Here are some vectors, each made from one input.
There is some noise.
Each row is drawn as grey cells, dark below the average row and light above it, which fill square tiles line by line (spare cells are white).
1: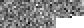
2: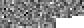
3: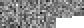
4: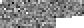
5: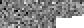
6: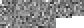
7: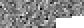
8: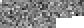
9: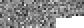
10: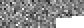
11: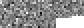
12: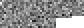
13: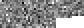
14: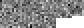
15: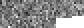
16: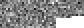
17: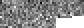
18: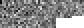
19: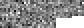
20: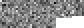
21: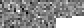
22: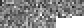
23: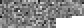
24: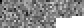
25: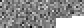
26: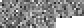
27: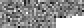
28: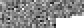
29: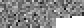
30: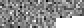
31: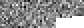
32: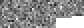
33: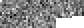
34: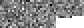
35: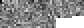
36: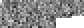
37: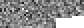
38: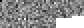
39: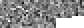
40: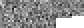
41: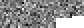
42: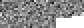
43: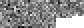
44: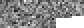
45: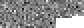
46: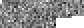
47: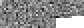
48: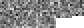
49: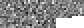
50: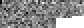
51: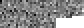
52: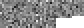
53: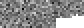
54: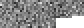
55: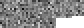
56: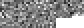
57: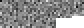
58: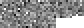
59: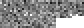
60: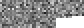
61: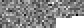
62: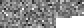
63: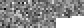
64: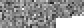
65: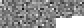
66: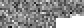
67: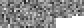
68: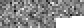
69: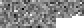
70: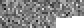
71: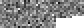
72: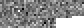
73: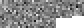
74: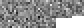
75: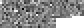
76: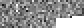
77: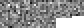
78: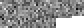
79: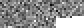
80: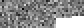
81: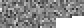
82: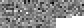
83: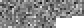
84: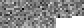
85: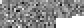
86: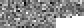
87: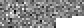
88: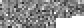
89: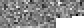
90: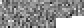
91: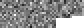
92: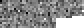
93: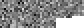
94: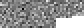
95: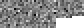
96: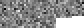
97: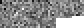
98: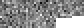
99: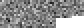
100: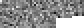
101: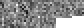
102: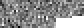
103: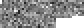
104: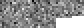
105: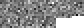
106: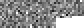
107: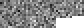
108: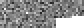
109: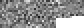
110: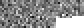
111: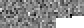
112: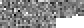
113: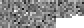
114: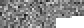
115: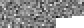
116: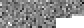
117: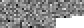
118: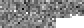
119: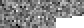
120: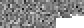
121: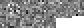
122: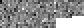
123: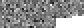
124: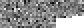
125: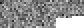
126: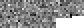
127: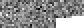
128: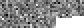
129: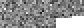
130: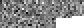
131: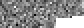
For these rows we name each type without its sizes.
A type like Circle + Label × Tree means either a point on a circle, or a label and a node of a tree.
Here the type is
Circle × (Label + Tree) × Line.
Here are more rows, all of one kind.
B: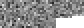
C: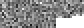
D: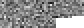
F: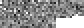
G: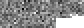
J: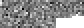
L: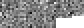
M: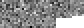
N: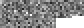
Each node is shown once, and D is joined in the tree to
N.
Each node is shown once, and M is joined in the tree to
B and N.
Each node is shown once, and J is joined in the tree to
L.
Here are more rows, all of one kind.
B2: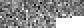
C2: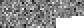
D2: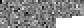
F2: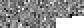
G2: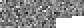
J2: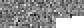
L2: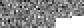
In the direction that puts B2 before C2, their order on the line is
B2, L2, J2, G2, D2, F2, C2.
